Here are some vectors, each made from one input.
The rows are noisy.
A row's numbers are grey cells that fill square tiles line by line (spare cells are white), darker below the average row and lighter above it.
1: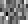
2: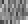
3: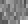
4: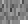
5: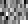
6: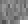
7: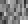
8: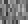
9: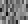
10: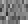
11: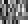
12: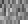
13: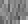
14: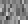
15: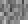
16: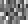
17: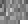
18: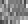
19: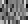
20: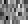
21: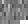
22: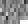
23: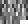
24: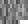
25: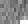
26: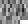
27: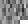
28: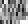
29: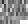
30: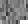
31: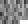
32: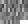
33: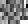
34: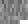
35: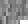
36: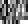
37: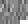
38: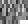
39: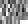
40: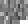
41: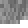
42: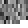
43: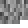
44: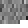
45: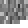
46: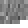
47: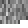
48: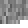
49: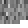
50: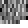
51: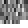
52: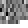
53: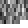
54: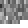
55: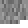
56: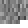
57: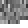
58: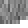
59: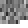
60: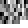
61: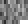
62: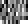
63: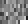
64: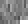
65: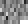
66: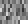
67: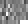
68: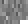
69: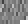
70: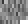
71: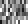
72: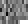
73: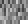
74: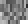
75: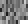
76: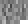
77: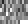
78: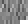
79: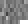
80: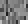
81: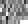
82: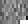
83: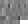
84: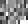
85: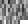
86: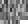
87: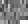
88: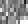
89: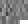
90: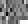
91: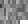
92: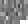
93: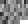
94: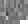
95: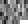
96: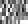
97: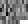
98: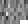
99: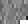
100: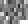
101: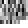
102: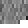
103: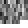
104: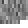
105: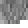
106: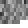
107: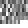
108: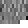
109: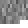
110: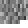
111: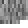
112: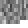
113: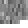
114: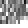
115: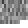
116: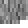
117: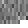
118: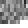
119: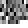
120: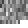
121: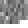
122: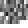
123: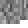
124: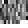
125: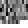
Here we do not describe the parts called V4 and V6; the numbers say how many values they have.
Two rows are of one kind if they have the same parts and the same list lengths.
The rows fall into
2 kinds.
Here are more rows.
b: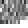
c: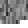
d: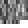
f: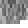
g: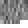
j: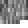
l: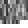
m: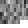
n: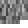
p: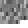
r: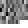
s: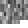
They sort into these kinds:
b, c, d, l, m, n, p, r
f, g, j, s

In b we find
a point on a 5-point line, a true/false value and a value of V4.
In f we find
a true/false value and a value of V6.
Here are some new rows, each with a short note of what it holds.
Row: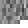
a true/false value and a value of V6
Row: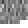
a point on a 5-point line, a true/false value and a value of V4
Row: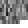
a point on a 5-point line, a true/false value and a value of V4
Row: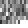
a true/false value and a value of V6
